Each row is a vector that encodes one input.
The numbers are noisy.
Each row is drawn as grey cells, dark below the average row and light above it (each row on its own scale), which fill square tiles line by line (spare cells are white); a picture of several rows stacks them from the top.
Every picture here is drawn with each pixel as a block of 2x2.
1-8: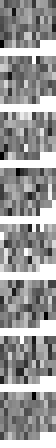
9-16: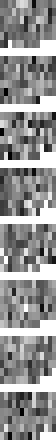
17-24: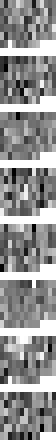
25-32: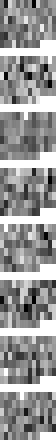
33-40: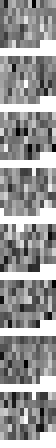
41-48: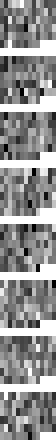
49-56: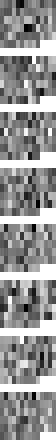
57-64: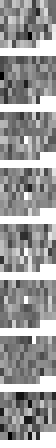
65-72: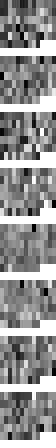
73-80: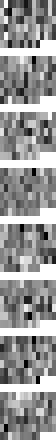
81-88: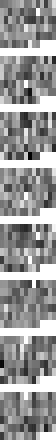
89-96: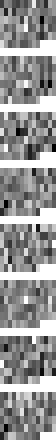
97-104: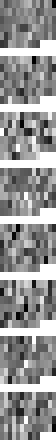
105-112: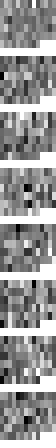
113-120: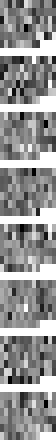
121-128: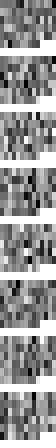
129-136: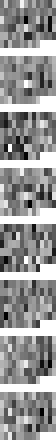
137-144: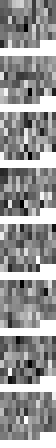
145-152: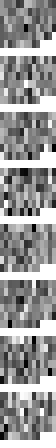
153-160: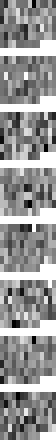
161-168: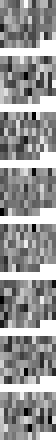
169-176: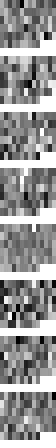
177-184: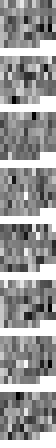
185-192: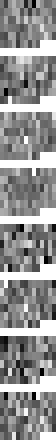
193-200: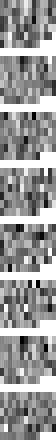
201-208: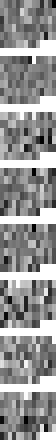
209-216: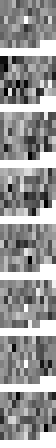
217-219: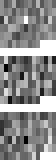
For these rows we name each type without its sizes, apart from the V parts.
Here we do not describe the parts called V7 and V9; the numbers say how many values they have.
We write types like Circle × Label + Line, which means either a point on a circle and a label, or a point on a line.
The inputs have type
(Bool × Label + V7) × V9.
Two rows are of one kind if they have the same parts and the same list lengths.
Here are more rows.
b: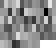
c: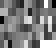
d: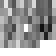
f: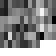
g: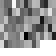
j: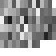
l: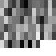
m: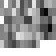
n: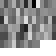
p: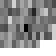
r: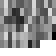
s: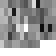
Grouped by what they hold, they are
b, d, g, j, l, m, r, s
c, f, n, p

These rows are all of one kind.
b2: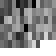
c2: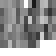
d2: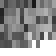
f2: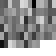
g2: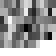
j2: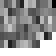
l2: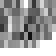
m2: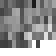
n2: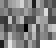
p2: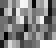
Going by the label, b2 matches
d2, g2, l2 and p2.
